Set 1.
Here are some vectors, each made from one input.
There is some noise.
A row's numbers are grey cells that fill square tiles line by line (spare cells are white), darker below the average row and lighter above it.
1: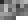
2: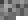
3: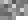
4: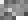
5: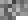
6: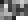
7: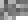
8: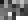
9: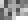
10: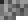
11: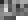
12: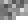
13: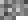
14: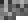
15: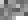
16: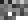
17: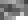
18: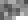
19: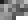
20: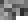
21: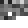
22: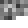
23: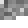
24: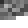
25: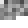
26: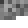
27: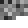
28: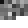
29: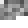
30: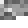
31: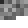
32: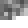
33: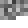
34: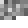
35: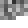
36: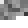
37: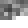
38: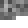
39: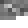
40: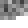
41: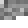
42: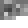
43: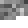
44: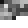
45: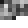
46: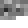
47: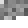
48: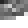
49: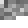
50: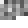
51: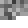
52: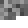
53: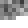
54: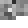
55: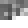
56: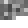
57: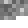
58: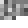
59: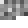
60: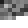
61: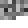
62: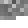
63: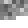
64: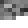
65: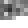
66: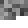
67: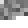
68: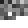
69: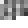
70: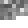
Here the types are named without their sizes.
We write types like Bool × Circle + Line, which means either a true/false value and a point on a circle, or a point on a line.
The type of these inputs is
Line × Line + Tree.
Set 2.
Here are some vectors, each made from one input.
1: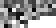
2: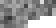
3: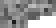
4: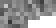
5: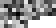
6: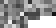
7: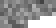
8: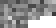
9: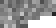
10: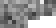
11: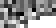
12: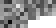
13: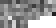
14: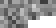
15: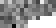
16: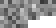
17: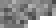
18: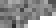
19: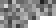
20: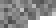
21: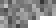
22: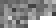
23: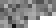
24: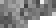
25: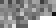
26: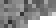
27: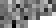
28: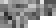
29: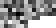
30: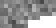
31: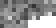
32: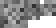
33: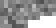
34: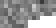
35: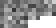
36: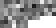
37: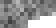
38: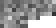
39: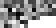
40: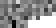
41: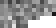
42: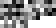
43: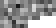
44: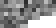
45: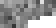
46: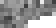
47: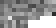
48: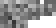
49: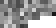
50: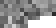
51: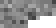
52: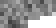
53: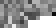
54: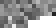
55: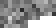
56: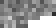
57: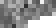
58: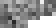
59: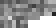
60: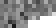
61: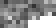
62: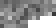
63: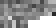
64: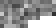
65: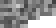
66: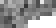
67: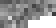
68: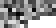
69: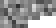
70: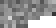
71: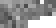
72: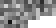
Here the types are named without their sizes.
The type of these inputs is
List(Line).
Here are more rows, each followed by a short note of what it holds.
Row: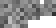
a list of one item
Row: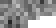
a list of two items
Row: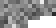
a list of one item
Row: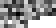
the empty list
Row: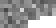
a list of two items
